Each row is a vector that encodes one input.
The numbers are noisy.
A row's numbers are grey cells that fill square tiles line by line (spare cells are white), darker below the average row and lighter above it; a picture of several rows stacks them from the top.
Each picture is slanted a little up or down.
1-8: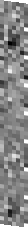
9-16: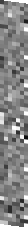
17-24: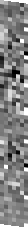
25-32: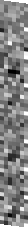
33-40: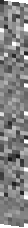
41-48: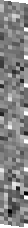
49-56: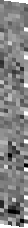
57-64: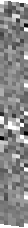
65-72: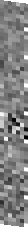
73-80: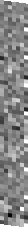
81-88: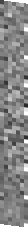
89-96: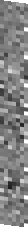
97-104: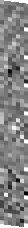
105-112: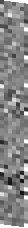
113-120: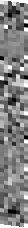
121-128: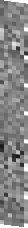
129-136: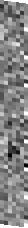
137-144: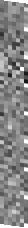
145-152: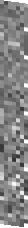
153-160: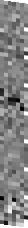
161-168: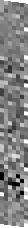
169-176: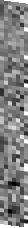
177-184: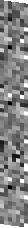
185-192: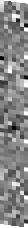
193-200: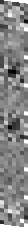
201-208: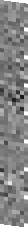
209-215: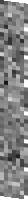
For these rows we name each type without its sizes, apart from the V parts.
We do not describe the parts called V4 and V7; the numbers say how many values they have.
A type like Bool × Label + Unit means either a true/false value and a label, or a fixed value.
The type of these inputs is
(Bool × Bool × Bool × Bool + Label) × Label + V4 × V7.
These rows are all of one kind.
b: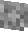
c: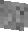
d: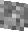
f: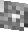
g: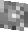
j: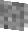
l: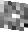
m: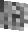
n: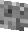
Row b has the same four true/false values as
g and j.
